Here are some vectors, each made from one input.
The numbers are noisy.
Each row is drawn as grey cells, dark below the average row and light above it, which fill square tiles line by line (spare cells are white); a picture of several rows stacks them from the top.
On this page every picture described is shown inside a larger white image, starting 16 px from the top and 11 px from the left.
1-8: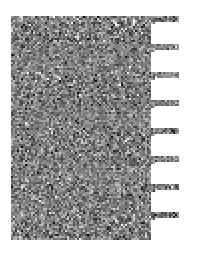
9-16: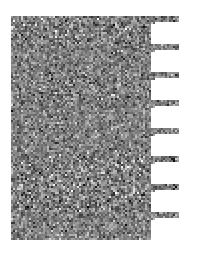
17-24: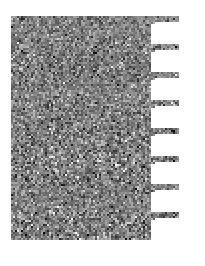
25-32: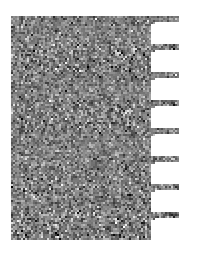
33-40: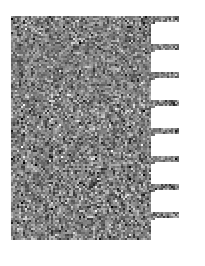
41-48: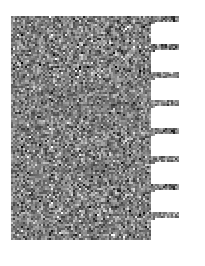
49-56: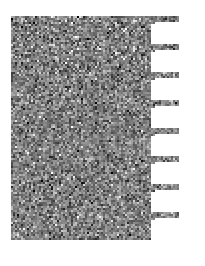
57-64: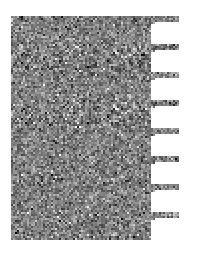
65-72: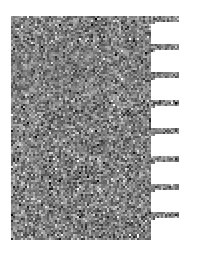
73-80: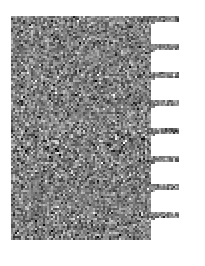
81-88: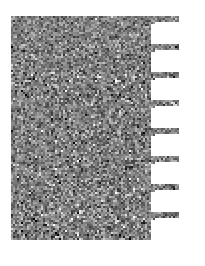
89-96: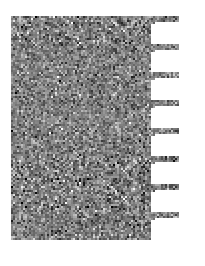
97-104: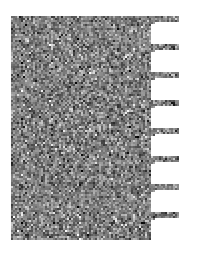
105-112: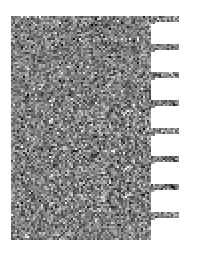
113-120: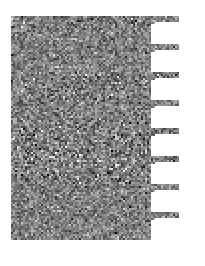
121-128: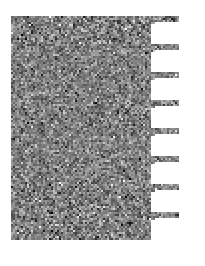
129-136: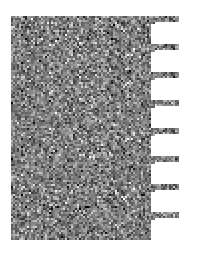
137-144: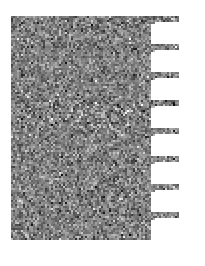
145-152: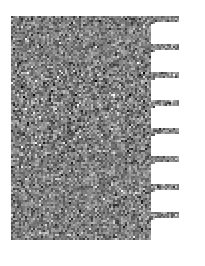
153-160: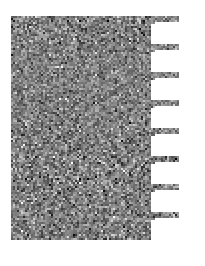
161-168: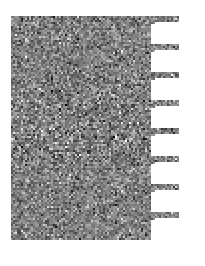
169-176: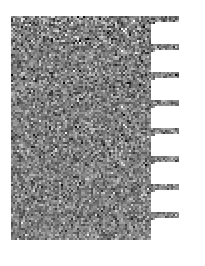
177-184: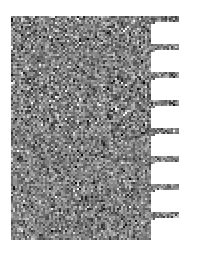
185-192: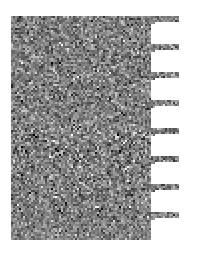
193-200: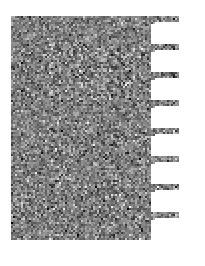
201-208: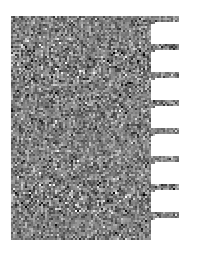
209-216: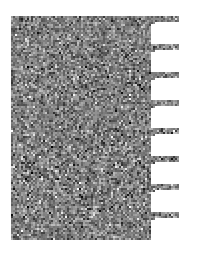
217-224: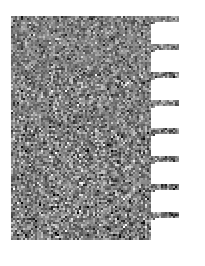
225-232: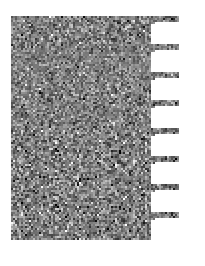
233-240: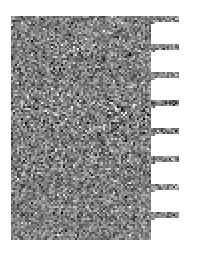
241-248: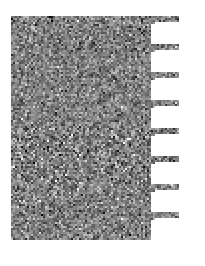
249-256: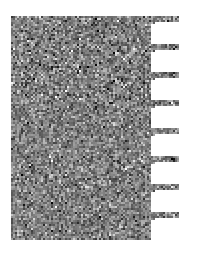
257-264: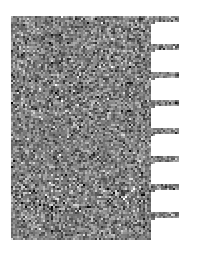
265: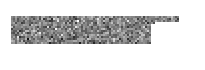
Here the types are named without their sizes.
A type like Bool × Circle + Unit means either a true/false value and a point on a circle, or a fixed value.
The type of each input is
(Circle + Unit) × Label × List(Line).
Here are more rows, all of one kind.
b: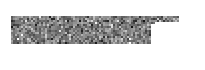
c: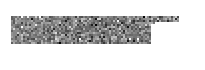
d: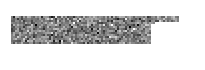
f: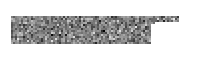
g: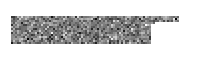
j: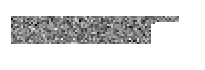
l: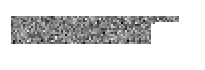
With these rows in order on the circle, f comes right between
g and l.
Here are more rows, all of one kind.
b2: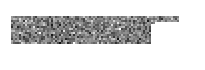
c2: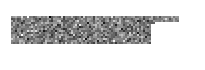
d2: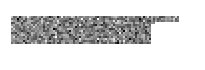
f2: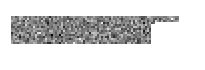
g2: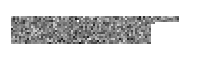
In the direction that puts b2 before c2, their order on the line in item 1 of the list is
b2, f2, c2, g2, d2.
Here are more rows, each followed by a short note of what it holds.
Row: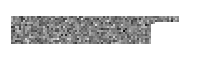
a label, together with a list of two items
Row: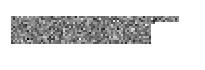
a point on a circle and a label, together with a list of two items
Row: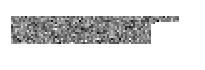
a point on a circle and a label, together with a list of two items
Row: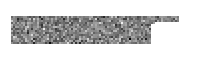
a label, together with a list of one item
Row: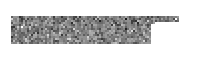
a label, together with a list of two items
